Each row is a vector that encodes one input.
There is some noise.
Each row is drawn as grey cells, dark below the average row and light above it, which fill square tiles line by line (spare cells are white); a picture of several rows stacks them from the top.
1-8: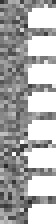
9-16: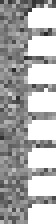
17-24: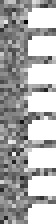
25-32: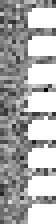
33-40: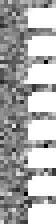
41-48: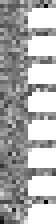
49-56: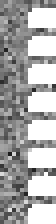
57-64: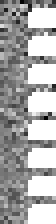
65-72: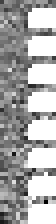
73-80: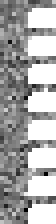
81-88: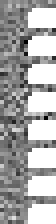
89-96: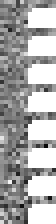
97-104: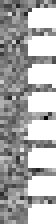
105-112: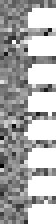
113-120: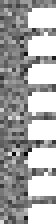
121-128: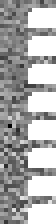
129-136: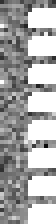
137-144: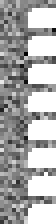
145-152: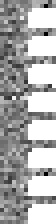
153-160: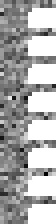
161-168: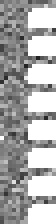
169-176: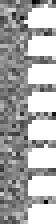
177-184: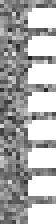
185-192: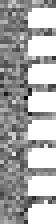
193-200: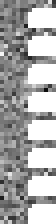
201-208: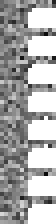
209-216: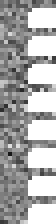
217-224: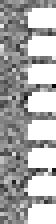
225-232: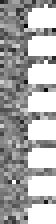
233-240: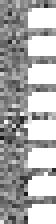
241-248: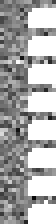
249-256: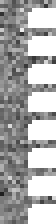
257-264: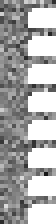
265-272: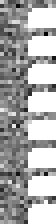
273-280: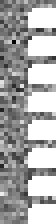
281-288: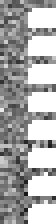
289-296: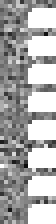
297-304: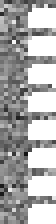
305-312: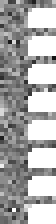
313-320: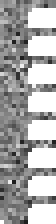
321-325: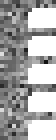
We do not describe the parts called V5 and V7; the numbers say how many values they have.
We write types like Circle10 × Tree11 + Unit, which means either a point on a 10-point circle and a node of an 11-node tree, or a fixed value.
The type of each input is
Circle9 × (Line8 + V7) × V5.
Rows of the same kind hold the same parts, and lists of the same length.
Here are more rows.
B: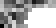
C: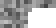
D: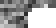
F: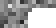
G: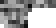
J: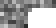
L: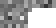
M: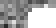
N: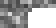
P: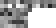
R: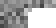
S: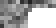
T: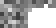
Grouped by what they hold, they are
B, C, F, L, M, P, R, S, T
D, G, J, N

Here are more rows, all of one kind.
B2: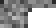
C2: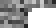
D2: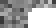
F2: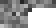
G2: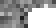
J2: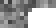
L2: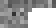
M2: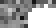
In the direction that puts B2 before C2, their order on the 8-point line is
F2, D2, L2, M2, B2, J2, G2, C2.
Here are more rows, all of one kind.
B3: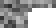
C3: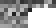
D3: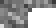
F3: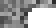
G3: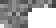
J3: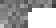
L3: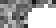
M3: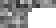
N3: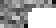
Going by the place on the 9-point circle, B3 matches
C3, D3 and N3.
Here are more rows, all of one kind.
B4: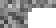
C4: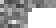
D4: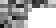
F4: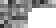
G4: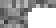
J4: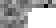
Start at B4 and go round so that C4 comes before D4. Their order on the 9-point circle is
B4, C4, F4, G4, J4, D4.
